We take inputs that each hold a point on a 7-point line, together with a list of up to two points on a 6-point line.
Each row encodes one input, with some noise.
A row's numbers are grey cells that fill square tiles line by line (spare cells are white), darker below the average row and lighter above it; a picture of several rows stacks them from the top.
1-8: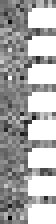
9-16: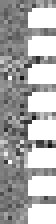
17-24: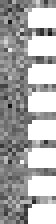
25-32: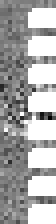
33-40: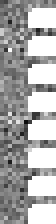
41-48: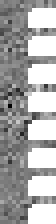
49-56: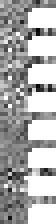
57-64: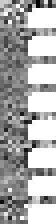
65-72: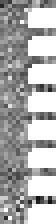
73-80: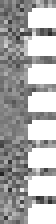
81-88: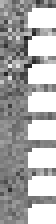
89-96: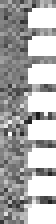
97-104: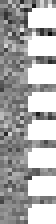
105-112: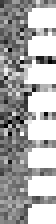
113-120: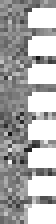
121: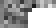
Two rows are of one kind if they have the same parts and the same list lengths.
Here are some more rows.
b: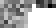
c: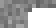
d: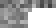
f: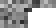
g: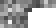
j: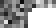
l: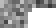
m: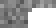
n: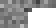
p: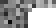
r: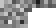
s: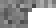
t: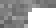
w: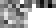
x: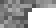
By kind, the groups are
b, c, f, j, n, r
d, g, p, w, x
l, m, s, t

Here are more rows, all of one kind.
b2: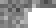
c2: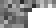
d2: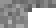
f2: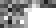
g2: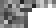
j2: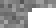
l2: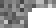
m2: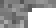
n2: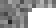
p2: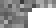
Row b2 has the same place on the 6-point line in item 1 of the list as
c2, j2, l2 and p2.
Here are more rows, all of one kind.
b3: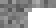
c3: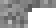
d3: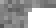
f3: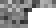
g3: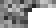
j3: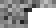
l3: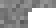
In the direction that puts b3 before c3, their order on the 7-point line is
f3, l3, d3, j3, b3, c3, g3.
